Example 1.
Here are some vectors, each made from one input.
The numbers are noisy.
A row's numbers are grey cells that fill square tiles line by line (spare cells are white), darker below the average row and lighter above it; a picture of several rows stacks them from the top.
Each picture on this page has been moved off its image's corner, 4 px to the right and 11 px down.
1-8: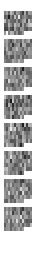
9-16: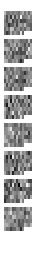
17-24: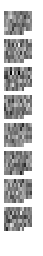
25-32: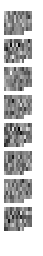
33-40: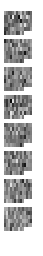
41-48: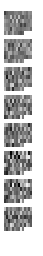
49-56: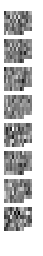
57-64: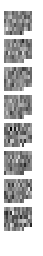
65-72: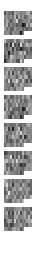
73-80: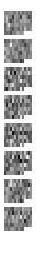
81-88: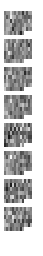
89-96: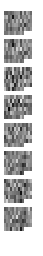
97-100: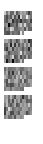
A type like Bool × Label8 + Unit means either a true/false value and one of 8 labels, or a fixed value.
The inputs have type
Bool × Bool × Bool + Line6.
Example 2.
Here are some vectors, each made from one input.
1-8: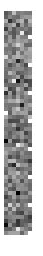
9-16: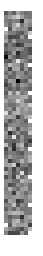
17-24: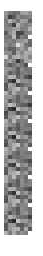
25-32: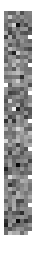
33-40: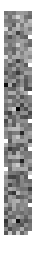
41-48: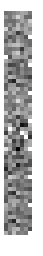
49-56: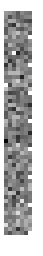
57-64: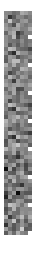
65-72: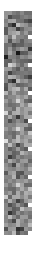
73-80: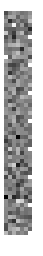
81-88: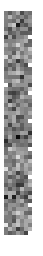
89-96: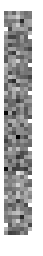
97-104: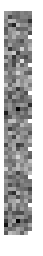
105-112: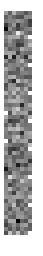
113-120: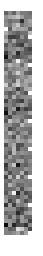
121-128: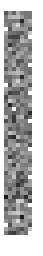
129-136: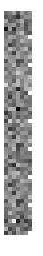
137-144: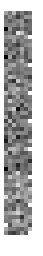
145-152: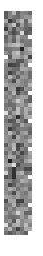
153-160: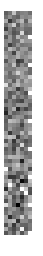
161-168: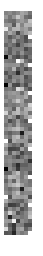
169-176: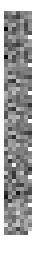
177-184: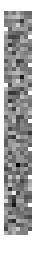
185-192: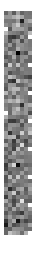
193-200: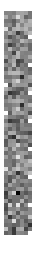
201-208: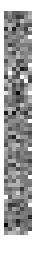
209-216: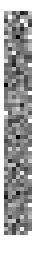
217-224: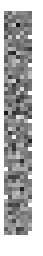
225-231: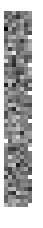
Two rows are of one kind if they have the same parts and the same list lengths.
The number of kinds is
3.
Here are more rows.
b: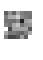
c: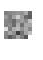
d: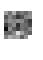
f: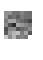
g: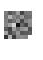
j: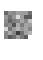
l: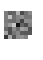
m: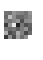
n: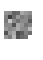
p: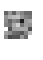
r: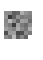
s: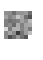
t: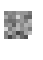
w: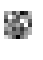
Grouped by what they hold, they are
b, c, f, j, n, p, r, s, t
d, g, l, m
w

